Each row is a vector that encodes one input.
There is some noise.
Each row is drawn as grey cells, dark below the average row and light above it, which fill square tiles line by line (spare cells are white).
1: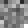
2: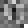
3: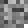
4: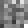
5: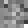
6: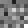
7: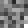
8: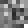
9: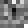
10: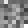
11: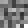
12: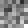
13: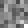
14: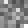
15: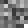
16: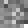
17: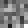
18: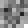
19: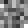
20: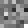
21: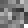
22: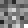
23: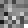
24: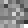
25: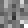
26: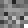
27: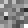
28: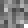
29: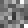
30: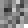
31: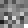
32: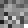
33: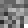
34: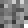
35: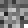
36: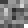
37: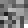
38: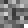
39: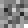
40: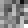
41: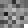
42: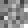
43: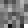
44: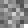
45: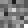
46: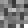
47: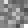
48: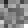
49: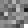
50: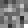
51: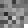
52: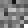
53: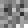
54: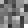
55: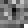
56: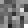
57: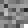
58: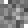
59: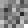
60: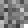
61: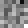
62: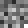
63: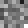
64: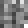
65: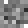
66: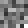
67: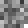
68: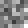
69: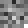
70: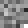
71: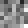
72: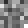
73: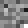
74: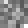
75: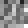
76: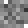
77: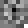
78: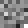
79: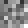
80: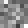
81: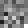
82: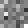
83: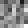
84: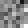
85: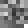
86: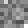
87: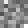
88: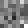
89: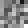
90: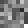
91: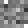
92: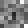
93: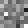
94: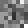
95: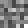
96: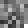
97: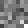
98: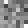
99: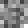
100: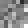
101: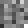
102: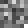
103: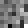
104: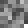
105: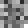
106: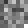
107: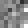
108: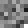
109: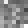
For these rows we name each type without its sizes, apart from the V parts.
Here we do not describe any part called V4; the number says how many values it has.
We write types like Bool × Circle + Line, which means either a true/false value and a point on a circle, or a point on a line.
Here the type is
(Bool × Bool × Bool + Tree) × V4.
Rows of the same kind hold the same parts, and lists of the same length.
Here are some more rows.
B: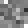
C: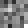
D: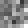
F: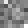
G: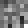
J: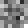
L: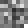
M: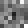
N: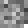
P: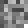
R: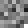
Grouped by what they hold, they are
B, D, F, M, N, P
C, G, J, L, R

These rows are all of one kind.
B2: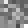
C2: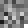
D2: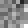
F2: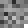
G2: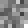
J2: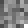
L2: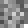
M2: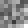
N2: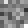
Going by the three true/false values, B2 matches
D2, F2 and J2.
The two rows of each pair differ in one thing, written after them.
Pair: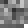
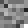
the value of V4
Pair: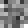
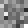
the value of V4
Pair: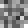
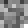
the node of the tree
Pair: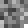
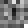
the value of V4
